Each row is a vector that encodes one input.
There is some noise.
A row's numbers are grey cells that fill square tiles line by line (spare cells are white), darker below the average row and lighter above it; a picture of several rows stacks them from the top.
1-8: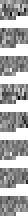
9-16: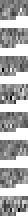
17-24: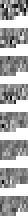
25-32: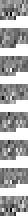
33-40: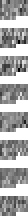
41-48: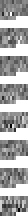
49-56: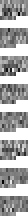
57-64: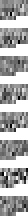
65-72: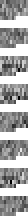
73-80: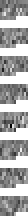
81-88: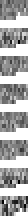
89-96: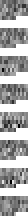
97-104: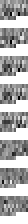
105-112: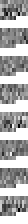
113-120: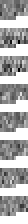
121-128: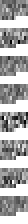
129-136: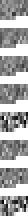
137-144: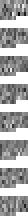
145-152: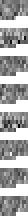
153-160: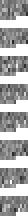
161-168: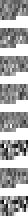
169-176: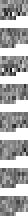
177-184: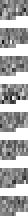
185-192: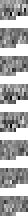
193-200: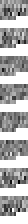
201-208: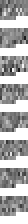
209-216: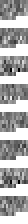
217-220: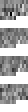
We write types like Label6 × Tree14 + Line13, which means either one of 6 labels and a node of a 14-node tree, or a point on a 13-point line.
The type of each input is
List2(Line4 × (Line5 + Line7)).
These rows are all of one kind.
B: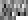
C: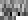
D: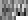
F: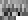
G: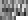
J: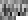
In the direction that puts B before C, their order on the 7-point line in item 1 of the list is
G, D, B, C, F, J.
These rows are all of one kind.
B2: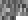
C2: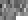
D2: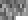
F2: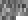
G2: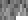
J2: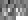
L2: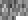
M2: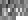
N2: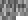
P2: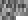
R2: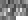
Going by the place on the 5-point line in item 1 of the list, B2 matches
C2, F2, N2 and P2.
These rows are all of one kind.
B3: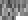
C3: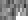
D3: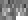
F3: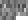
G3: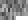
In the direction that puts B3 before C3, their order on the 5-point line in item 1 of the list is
G3, B3, F3, D3, C3.
